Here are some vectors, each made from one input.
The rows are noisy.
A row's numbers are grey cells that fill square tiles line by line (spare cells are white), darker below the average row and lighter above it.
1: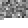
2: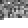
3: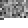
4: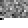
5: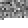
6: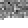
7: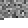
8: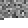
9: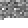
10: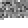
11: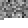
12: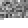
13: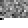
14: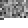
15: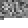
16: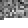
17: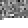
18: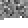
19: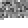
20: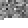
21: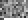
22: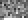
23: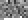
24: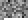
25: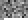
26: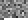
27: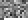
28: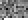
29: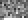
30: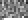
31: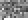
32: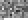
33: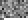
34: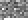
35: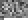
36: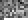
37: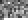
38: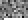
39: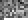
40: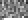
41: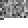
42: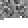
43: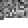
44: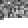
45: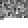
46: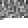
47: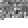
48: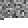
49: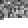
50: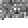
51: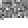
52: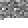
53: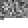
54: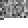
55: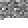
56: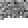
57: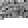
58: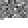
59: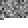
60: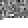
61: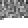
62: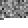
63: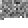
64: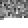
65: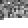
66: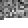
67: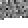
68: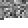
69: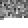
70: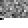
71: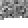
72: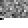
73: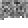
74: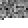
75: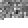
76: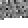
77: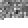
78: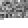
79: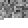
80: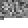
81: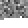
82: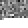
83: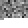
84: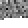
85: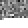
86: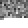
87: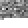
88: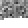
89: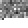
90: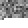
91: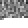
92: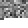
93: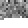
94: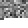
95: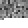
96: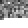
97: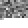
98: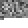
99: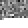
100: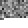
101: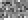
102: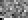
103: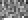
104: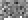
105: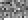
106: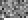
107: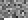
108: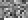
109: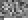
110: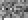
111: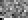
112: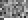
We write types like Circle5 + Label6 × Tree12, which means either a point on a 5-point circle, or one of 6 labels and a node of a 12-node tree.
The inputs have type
Line7 × Line7 + Line11.
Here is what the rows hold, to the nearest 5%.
About 45% of them hold a point on each of two 7-point lines. The rest hold a point on an 11-point line.
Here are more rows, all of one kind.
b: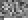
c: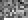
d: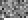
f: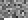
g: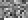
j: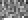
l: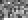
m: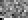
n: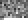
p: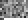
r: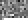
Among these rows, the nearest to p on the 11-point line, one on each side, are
d and m.
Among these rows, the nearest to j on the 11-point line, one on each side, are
n and r.
